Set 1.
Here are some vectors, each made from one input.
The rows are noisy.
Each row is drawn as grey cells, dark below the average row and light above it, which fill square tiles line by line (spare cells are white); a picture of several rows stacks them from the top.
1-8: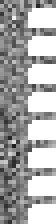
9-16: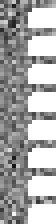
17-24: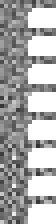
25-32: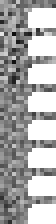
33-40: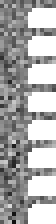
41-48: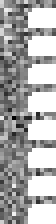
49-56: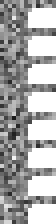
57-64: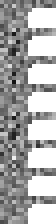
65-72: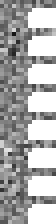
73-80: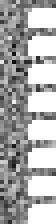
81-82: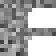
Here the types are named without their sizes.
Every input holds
three true/false values.
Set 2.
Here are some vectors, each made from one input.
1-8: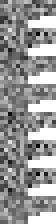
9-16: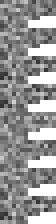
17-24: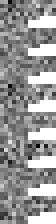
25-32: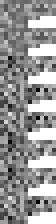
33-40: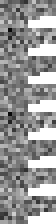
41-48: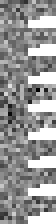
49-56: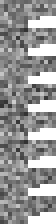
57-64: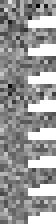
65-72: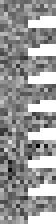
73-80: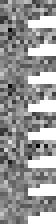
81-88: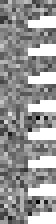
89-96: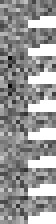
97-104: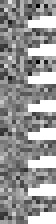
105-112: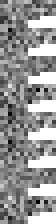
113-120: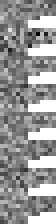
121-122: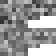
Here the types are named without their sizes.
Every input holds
a point on a line.
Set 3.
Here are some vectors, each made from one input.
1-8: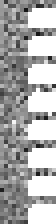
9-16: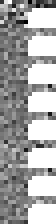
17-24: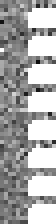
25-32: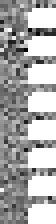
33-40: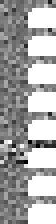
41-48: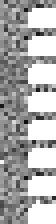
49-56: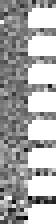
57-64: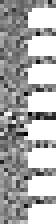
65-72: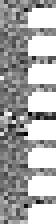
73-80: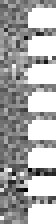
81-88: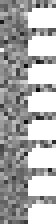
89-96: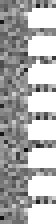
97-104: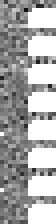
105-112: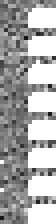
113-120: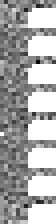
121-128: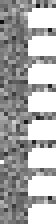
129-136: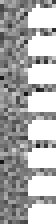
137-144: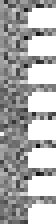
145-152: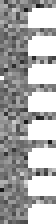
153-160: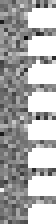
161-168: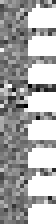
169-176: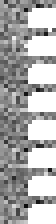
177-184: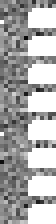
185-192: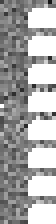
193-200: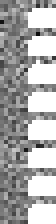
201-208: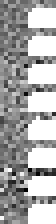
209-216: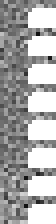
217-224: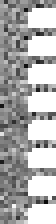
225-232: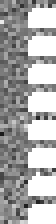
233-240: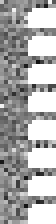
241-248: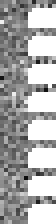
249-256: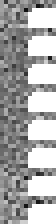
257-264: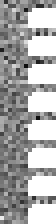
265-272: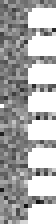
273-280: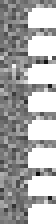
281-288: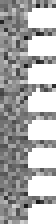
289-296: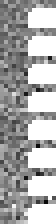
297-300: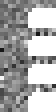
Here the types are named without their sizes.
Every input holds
either a fixed value, or three true/false values.
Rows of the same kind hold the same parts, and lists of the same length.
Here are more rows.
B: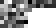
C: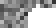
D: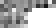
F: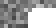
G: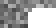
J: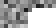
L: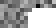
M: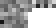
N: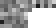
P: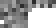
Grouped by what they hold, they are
B
C, D, F, G, J, L, M, N, P

